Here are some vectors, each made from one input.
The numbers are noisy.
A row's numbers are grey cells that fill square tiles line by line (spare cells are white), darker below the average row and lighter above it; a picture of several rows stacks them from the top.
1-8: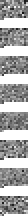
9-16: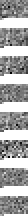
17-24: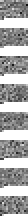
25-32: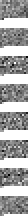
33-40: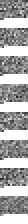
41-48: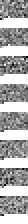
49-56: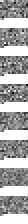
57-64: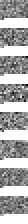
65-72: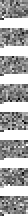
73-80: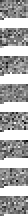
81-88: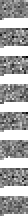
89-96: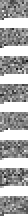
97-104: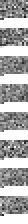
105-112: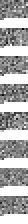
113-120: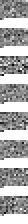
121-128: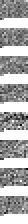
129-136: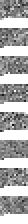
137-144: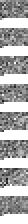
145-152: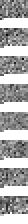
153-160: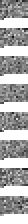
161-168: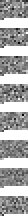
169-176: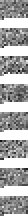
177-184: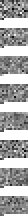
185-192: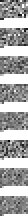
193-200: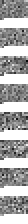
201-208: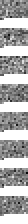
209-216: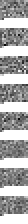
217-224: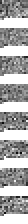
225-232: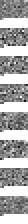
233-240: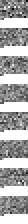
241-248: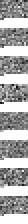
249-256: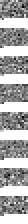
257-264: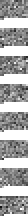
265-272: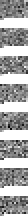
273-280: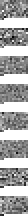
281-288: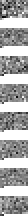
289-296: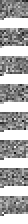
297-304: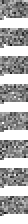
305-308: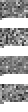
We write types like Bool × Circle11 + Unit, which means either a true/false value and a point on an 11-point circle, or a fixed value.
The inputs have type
Line15 + Tree15.
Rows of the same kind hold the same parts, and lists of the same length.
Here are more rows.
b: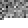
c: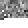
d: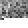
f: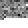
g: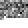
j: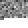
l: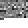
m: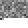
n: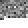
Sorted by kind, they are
b, f, j, l, n
c, d, g, m

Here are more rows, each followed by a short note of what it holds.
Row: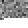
a node of a 15-node tree
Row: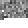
a node of a 15-node tree
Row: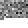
a node of a 15-node tree
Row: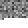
a point on a 15-point line
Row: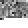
a node of a 15-node tree
